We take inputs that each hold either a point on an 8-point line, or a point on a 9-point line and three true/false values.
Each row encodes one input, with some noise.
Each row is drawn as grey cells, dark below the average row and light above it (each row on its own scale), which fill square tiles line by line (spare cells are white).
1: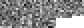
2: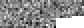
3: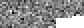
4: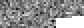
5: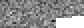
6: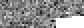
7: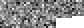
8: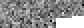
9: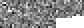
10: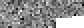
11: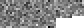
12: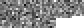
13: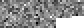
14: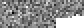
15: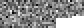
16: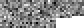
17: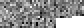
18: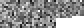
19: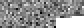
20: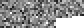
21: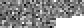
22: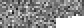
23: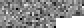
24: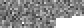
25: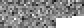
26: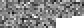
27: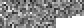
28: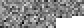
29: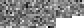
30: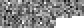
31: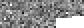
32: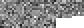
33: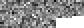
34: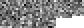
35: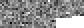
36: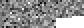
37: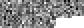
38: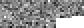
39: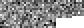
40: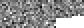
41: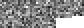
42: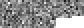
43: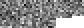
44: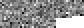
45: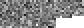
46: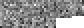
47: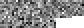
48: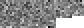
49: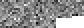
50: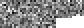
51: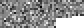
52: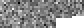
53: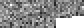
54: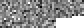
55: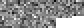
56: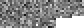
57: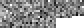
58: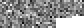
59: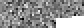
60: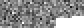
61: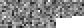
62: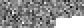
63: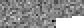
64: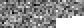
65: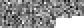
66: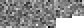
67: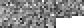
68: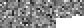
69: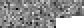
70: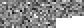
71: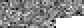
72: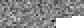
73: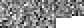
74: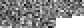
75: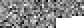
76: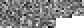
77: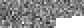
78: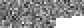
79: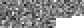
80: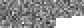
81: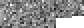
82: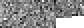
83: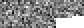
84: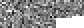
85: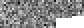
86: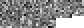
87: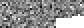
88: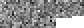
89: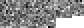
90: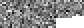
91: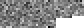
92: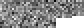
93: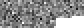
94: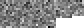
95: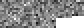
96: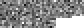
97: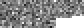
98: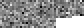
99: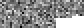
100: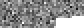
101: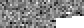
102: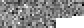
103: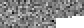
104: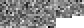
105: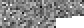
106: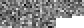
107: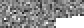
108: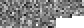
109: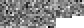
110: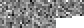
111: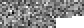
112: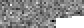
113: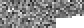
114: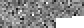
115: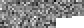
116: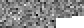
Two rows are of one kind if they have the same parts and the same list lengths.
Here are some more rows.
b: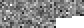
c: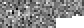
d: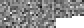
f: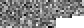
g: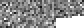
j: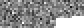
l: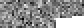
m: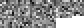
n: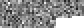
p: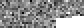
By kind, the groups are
b, c, d, g, l, m, p
f, j, n

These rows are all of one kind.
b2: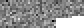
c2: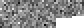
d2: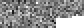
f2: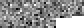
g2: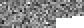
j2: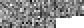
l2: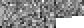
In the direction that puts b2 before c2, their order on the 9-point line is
g2, b2, c2, l2, d2, f2, j2.
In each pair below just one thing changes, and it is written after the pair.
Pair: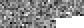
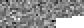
the place on the 9-point line
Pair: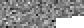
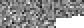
one of the three true/false values
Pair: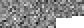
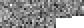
the place on the 9-point line
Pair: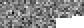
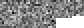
the place on the 9-point line
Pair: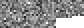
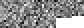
one of the three true/false values
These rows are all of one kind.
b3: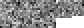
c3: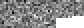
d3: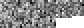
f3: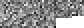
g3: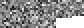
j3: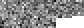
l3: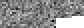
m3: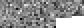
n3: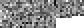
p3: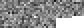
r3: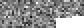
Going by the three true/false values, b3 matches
d3 and j3.
